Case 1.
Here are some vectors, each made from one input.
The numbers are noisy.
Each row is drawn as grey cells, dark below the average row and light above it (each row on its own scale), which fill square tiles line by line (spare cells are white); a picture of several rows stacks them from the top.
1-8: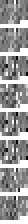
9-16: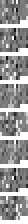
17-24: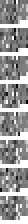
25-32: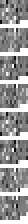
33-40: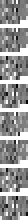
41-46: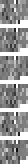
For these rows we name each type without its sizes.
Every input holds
three true/false values.
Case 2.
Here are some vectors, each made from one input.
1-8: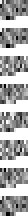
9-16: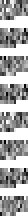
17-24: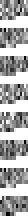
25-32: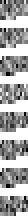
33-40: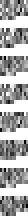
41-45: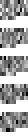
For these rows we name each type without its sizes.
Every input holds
a point on a line.
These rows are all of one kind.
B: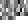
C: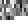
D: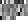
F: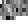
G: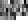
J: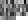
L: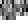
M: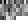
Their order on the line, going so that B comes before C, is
M, D, B, C, F, L, J, G.
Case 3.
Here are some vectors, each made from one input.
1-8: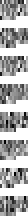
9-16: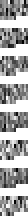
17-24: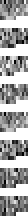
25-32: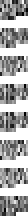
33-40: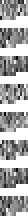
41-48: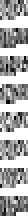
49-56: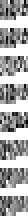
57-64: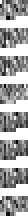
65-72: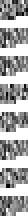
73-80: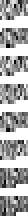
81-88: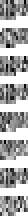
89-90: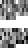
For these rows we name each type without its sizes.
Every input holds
a point on a line.
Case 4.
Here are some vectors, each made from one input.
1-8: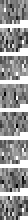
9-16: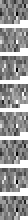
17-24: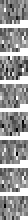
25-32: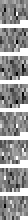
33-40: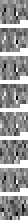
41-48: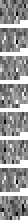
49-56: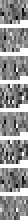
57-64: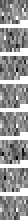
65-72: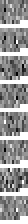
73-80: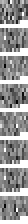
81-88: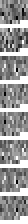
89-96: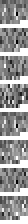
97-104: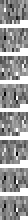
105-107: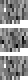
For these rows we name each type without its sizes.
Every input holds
either a fixed value, or three true/false values.
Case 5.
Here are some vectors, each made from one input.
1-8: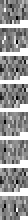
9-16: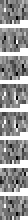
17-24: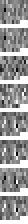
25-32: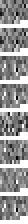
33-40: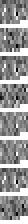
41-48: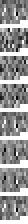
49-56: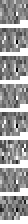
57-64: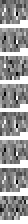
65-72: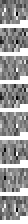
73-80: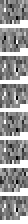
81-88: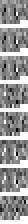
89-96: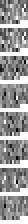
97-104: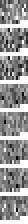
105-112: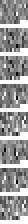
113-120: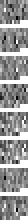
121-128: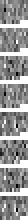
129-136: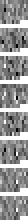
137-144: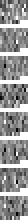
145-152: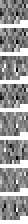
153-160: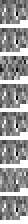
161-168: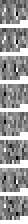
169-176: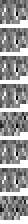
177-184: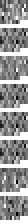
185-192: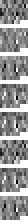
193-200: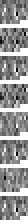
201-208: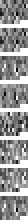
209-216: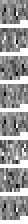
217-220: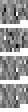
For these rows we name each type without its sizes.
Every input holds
either a fixed value, or three true/false values.
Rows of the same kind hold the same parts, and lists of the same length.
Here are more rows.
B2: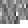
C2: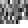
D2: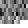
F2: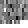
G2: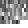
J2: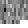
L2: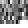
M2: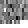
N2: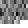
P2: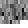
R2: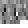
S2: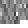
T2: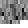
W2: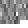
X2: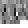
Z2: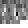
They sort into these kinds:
B2, D2, F2, G2, J2, M2, N2, P2, R2, S2, T2, W2, X2, Z2
C2, L2

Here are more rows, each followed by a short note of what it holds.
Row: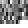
a fixed value
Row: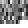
a fixed value
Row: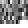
a fixed value
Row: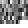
a fixed value
